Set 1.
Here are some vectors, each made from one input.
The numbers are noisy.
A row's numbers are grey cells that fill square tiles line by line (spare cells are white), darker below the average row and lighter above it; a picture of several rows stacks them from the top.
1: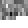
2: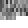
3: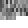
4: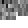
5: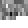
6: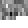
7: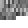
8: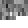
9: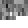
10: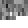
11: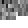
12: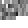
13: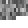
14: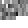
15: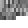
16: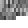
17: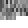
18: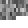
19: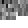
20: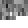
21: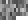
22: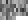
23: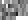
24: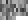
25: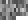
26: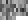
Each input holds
three true/false values.
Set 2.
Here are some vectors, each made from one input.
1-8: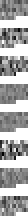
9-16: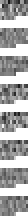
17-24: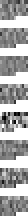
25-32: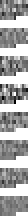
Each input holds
a point on a 5-point line.
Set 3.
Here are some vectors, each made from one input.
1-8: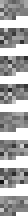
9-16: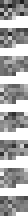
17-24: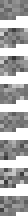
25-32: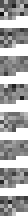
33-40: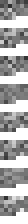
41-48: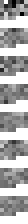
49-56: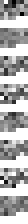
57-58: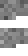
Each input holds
a node of a 12-node tree.
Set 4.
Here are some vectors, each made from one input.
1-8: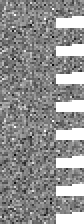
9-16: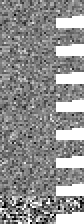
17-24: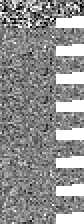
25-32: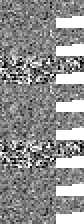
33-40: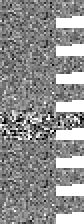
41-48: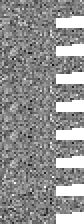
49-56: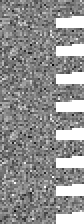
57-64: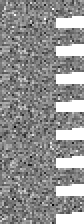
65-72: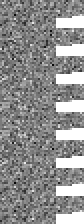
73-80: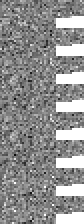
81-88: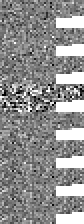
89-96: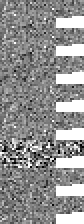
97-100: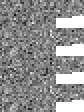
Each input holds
either a point on a 6-point circle, or a fixed value.
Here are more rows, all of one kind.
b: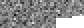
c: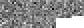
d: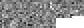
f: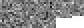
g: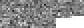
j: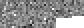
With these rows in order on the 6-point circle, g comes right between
c and j.
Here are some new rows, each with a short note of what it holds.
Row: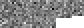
a point on a 6-point circle
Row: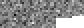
a point on a 6-point circle
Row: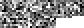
a fixed value
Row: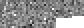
a point on a 6-point circle
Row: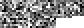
a fixed value
